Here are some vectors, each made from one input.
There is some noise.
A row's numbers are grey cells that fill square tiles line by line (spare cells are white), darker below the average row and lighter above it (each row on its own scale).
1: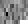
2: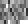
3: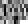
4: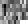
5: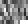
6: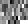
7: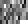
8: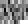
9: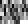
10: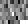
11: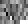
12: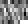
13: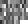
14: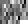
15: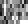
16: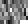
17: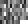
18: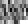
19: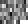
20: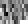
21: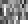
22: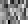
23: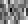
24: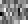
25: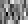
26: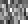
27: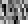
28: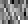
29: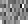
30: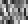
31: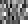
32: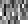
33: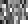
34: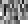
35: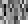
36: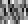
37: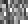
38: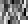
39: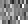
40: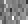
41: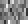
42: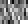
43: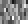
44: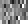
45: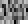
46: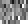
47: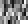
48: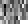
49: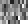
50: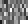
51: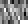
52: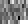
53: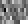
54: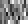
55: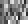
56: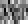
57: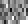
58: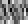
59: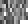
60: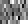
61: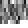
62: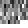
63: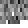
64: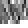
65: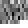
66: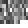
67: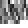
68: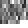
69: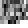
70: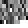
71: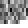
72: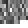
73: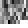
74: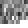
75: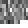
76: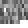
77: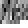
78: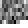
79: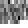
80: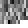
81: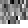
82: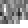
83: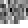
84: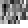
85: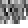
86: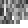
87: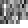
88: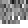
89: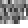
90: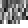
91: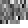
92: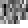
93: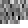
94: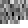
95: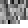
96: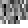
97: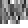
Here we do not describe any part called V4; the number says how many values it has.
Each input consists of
a true/false value, together with either a node of a 7-node tree, or a value of V4.
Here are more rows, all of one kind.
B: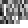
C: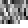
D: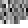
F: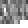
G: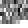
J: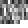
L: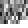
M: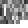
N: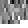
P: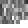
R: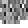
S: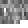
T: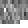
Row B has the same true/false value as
C and G.
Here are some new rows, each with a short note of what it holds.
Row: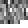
a node of a 7-node tree and a true/false value
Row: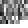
a true/false value and a value of V4
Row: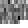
a node of a 7-node tree and a true/false value
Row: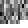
a true/false value and a value of V4
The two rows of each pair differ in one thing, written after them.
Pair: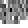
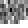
the true/false value
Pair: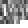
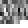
the true/false value
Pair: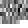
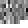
the value of V4
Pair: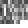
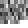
the true/false value
